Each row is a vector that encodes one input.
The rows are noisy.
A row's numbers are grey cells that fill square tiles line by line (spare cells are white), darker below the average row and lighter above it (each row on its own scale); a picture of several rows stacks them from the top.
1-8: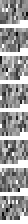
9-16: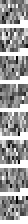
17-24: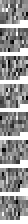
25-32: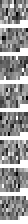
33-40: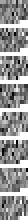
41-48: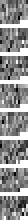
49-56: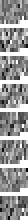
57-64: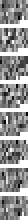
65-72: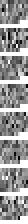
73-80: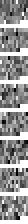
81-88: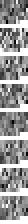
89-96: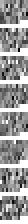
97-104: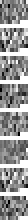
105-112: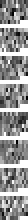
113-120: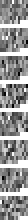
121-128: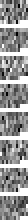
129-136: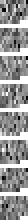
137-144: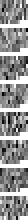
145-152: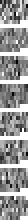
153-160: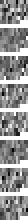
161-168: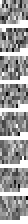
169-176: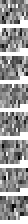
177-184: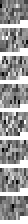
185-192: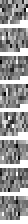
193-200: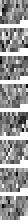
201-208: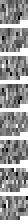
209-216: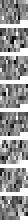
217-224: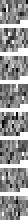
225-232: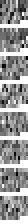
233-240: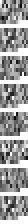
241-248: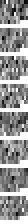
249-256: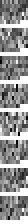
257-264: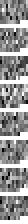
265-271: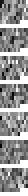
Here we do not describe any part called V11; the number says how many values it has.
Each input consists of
either a point on each of two 6-point circles, or one of 8 labels, or two values of V11.
